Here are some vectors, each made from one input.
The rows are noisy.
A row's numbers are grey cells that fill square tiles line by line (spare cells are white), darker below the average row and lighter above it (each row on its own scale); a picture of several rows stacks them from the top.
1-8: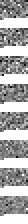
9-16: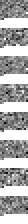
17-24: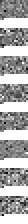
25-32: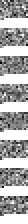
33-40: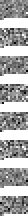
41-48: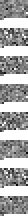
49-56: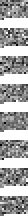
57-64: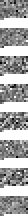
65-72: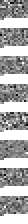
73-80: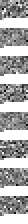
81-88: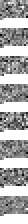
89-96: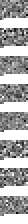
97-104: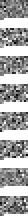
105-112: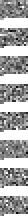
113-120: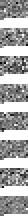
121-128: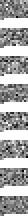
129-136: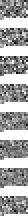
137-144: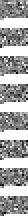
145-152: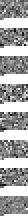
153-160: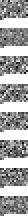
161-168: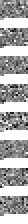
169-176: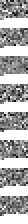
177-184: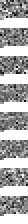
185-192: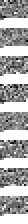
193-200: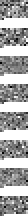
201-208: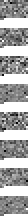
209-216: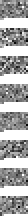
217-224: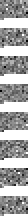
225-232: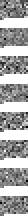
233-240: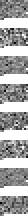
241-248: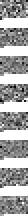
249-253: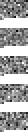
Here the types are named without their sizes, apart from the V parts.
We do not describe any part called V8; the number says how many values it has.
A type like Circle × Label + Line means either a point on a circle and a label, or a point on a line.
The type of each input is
Bool × (Line + V8) + Circle.
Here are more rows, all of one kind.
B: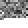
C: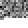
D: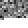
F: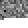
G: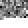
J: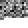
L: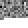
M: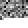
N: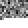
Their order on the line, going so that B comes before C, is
B, N, G, C, D, L, F, J, M.
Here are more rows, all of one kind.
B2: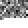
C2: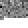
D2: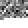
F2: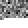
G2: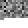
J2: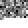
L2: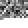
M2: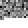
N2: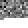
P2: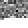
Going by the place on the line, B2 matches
D2, F2, L2 and P2.
